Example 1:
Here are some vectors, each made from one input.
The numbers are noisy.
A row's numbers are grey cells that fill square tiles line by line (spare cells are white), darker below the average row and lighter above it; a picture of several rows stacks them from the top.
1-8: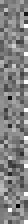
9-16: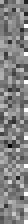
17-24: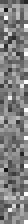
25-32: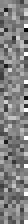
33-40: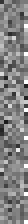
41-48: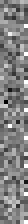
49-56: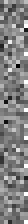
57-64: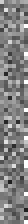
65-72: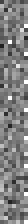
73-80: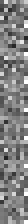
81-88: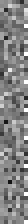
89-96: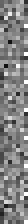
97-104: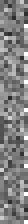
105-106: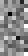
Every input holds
either a fixed value, or four true/false values.
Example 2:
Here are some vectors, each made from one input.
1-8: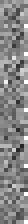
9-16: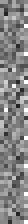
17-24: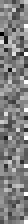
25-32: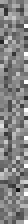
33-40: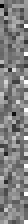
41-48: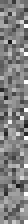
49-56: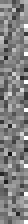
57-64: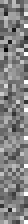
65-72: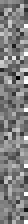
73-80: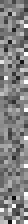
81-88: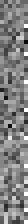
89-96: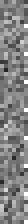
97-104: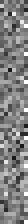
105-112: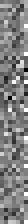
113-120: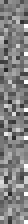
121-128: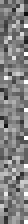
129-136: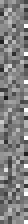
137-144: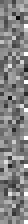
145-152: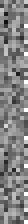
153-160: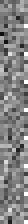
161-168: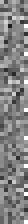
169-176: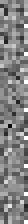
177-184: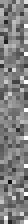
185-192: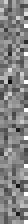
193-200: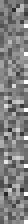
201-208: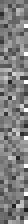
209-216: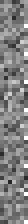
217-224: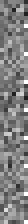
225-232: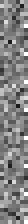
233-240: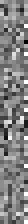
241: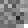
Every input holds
a point on a 10-point line.
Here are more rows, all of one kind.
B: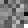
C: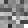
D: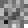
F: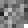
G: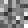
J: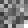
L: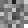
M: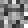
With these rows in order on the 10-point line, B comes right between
C and J.
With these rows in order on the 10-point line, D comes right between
G and L.
